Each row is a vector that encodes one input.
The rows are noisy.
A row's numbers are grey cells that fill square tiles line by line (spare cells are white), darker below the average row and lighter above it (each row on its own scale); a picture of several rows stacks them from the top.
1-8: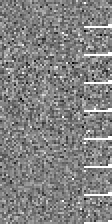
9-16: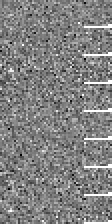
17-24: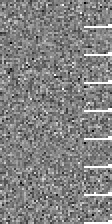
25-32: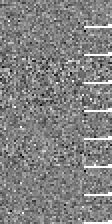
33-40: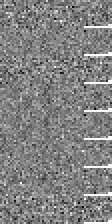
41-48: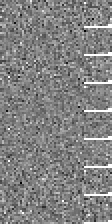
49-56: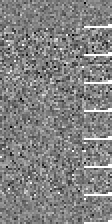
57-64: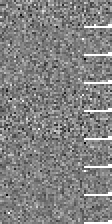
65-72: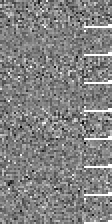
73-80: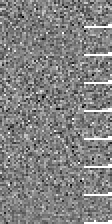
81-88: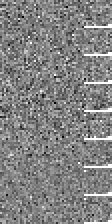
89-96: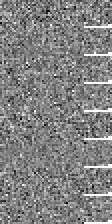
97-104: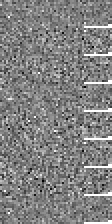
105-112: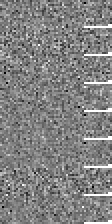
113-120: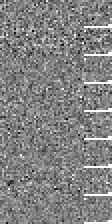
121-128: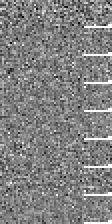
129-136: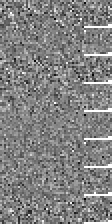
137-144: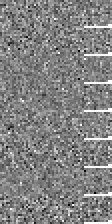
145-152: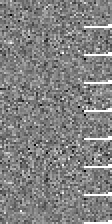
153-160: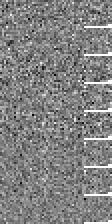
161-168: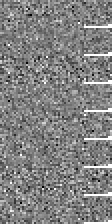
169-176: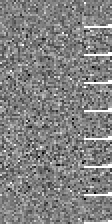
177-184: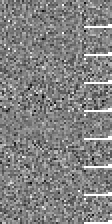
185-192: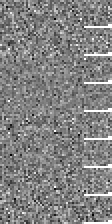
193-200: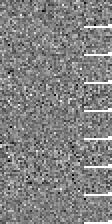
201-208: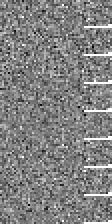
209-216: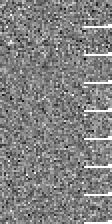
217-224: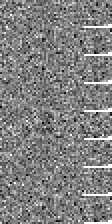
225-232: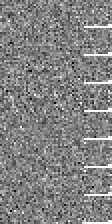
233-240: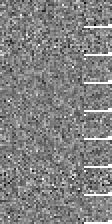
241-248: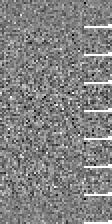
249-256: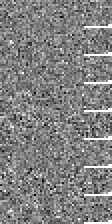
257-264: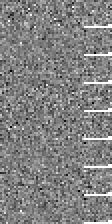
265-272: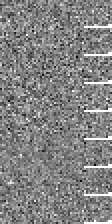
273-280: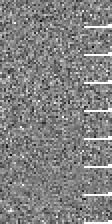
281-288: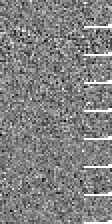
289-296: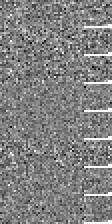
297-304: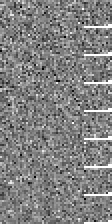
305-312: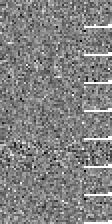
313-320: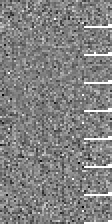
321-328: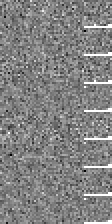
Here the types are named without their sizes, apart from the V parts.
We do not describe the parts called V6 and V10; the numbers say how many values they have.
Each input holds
a true/false value and a value of V10, together with either a point on a line, or a value of V6.
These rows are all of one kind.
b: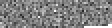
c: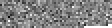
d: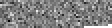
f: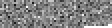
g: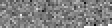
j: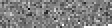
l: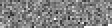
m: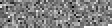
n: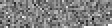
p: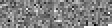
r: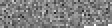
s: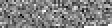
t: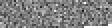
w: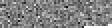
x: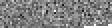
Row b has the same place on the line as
d, j, s and x.
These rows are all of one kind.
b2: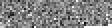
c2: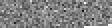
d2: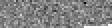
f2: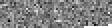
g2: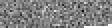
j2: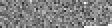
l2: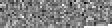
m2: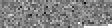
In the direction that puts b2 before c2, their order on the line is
l2, b2, d2, m2, g2, f2, j2, c2.
